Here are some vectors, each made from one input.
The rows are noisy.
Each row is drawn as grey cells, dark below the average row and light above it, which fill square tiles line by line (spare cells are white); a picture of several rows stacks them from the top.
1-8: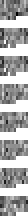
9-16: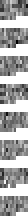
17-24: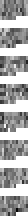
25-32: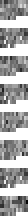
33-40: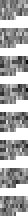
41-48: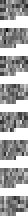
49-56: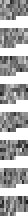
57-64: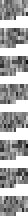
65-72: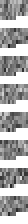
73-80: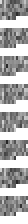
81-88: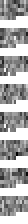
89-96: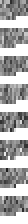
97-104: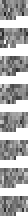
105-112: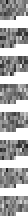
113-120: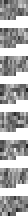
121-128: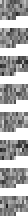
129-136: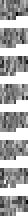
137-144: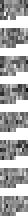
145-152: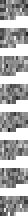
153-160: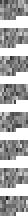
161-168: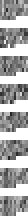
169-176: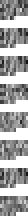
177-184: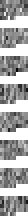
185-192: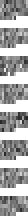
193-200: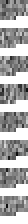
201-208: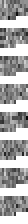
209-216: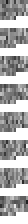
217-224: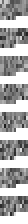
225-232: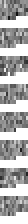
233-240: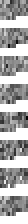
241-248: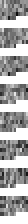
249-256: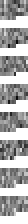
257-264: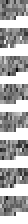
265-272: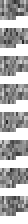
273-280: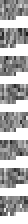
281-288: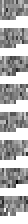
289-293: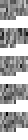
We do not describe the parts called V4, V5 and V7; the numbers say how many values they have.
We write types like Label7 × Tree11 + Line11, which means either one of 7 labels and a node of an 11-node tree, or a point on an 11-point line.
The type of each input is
Bool × Bool × Bool + Tree8 + Tree9 × V7 + V4 × V5.
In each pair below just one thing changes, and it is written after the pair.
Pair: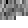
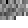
the value of V7
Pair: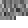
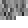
the node of the tree
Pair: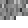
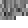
the value of V7
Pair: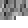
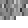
the value of V7
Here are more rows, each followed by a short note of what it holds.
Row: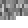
a value of V4 and a value of V5
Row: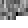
a node of an 8-node tree
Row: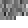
a node of a 9-node tree and a value of V7
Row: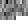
a node of a 9-node tree and a value of V7
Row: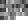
three true/false values
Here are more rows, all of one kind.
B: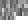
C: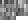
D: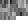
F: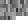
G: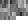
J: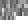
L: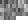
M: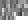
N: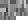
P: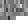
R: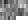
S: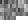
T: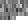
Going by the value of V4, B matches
J and M.
